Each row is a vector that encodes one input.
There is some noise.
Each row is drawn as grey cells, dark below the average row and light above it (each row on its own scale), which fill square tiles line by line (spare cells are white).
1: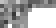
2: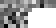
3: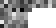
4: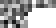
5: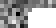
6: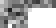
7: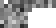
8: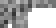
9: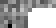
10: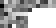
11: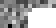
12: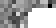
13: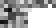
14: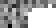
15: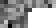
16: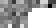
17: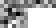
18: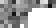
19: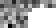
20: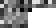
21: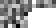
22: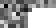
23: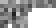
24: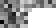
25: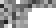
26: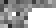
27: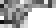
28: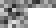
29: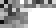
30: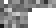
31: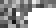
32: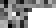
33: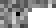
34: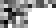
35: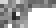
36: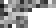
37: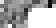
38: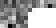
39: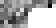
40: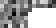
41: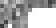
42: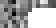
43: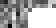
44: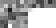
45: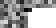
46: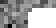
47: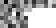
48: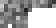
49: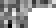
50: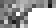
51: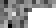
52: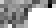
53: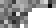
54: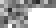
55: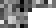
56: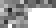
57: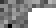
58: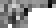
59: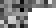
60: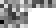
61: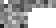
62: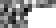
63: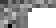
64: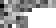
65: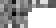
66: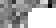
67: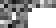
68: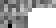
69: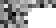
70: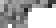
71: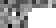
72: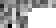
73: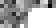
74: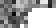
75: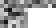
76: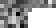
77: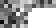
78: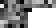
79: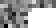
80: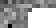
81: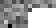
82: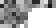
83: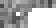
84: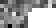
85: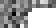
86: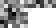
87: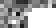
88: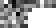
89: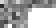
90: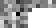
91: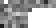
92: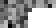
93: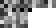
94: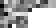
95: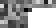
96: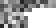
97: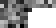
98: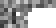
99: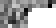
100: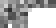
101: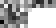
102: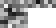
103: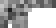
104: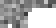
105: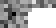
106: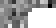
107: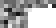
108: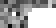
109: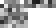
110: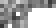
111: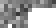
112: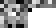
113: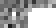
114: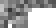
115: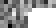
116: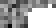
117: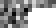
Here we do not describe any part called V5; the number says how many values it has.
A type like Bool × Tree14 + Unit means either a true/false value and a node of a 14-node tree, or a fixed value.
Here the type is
(Label9 + Line8) × V5.
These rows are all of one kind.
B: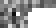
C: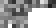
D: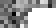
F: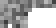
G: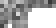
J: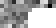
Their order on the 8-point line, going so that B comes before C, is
D, B, F, J, G, C.
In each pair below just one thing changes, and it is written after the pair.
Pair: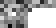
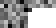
the value of V5
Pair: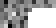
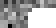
the value of V5
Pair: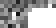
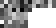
the value of V5
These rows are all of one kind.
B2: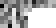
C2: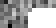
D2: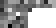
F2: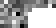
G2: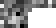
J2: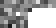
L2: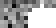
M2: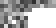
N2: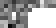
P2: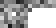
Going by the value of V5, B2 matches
C2, F2 and G2.
